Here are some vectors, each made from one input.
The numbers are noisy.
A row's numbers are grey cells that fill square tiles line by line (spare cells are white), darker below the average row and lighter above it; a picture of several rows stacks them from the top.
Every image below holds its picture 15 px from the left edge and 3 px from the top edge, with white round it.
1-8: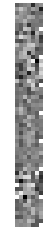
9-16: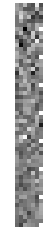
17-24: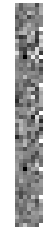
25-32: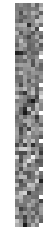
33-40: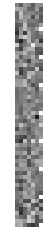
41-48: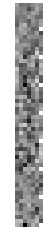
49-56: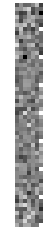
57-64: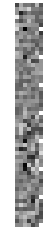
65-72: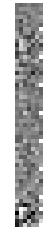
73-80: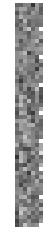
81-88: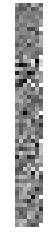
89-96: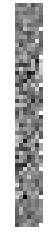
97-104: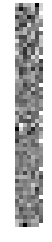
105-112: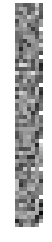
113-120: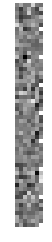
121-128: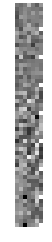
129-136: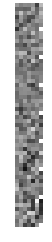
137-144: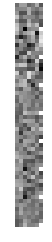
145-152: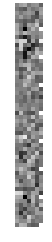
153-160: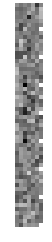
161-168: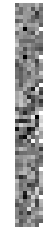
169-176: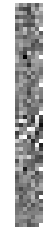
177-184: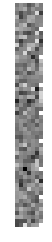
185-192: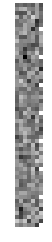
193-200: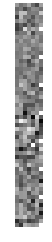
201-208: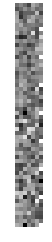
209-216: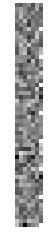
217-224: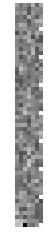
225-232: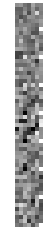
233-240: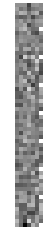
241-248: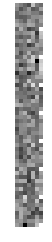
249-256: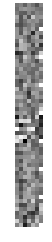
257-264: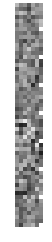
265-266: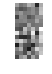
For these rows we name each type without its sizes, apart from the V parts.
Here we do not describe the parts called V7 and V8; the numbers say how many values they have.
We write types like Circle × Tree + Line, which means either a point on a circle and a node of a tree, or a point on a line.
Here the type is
Label × (Line + V8) + V7.
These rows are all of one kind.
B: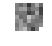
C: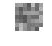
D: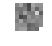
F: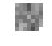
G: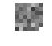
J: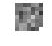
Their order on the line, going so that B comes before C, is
G, J, B, D, C, F.
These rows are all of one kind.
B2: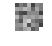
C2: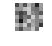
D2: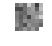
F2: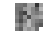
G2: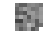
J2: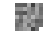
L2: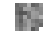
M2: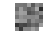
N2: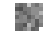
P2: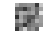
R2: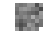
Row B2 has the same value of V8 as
D2, J2, L2 and N2.
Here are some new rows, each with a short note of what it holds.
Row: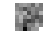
a value of V7
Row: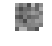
a label and a point on a line
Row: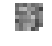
a label and a value of V8
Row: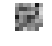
a label and a value of V8
